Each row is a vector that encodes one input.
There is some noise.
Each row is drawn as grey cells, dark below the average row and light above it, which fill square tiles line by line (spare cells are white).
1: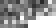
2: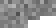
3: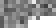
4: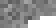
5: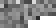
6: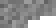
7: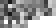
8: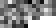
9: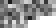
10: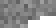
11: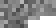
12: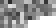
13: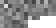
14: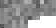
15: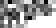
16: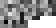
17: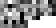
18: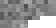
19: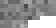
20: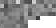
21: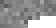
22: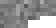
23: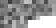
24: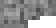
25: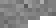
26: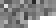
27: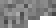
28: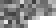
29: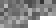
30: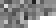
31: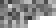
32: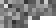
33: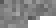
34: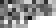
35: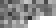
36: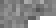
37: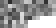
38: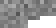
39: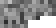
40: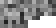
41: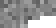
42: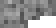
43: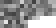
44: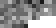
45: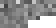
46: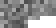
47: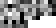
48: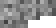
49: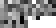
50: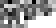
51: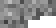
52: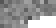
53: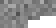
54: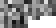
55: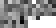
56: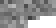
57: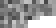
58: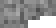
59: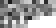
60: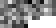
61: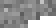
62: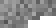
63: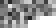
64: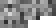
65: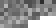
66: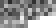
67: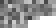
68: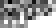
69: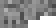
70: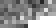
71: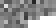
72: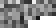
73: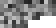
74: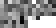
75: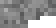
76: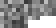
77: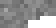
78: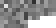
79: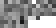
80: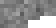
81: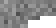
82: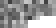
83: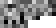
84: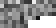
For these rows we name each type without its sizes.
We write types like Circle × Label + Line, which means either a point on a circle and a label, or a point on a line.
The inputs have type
Label × Tree + Line.
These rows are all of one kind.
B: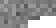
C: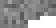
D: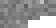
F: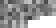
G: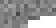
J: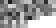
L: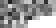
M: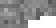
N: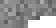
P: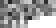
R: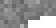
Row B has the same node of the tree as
F, J, P and R.
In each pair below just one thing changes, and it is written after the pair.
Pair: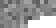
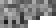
the label
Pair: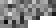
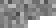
the label
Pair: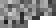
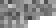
the node of the tree
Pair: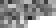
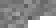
the label
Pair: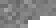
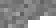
the node of the tree
